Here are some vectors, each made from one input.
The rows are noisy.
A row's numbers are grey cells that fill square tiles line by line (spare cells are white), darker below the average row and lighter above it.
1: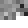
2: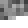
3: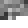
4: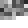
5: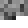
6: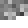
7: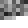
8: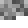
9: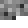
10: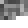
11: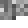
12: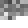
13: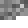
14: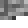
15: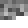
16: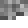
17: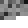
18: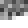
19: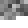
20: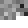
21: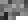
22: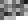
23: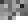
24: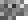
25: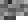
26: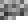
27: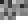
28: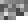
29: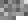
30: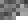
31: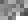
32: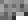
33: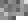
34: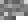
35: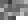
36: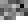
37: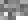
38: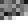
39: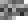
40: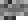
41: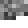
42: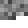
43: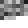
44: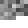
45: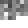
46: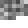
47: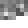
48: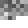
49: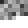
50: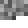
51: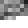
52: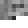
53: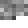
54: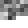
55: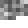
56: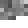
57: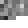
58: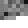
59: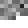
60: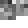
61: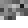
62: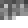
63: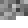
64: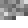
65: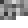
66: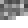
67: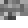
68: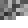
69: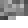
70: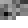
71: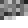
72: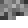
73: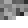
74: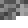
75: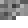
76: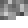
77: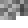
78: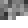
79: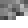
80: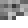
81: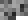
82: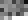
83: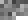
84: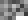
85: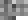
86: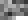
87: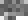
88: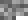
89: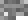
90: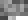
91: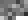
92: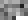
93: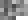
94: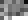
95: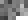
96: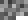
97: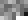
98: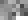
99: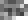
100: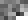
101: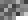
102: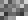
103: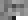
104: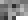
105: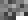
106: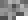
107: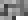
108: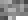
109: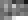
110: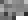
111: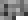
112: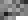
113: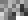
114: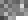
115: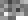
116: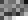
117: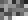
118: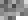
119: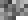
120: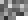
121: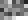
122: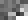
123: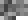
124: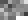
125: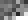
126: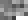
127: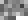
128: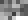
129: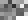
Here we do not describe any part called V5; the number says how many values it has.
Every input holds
three true/false values, together with either a point on an 11-point circle, or a value of V5.
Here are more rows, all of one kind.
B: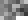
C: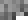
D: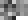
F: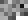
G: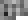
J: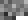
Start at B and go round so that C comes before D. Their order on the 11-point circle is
B, J, C, F, G, D.
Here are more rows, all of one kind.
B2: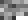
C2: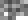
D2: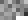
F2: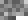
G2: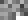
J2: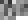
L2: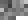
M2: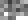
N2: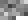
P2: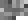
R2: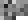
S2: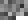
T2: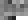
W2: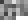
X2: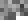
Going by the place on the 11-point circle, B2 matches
C2, F2, M2 and S2.
